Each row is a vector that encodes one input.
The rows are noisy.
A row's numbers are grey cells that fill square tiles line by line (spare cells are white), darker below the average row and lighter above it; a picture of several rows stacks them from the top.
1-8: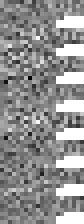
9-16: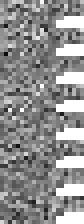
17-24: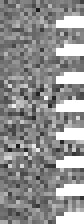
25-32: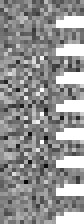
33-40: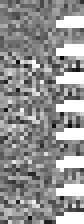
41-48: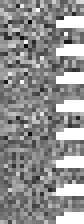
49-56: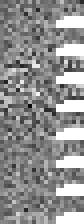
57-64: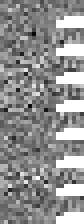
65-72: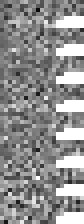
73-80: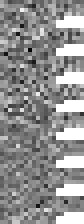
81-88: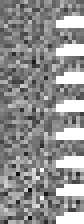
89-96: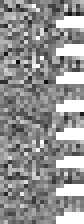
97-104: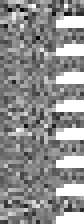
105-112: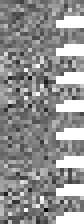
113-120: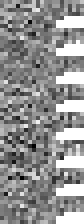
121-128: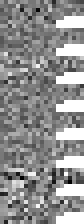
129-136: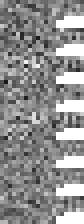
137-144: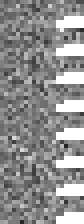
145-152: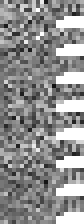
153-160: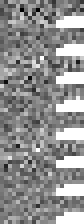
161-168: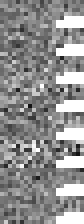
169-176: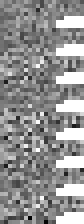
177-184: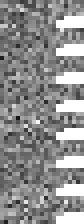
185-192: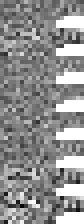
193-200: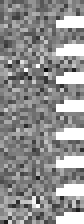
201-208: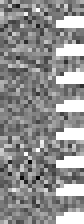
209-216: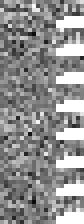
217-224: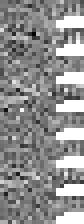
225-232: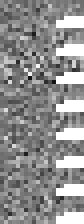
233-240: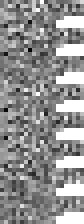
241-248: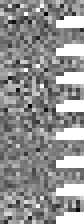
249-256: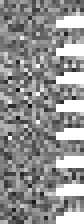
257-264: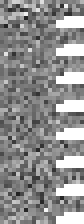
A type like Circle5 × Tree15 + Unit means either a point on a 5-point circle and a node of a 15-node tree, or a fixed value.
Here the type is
Bool × Circle5 × (Tree8 + Unit) + Tree10 × Tree10.
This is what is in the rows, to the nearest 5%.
About 65% of them hold a point on a 5-point circle and a true/false value, together with either a fixed value, or a node of an 8-node tree. The rest hold a node of each of two 10-node trees.
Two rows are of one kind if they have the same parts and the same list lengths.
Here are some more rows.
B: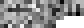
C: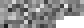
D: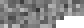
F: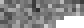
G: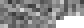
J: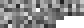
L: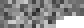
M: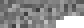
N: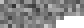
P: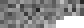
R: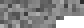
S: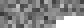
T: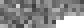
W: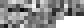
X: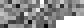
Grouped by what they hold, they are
B, C, J, W, X
D, F, L, N, S, T
G, M, P, R

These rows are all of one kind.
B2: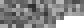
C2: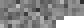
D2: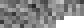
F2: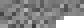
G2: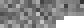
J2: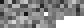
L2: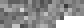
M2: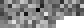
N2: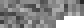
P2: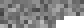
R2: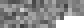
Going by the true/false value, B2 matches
D2, L2 and R2.
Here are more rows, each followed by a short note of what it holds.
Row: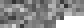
a point on a 5-point circle, a node of an 8-node tree and a true/false value
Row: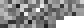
a node of each of two 10-node trees
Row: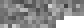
a point on a 5-point circle, a node of an 8-node tree and a true/false value
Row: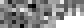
a point on a 5-point circle, a node of an 8-node tree and a true/false value
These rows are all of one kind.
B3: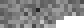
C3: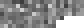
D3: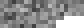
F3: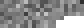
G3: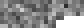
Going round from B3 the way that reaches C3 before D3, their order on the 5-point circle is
B3, G3, C3, D3, F3.
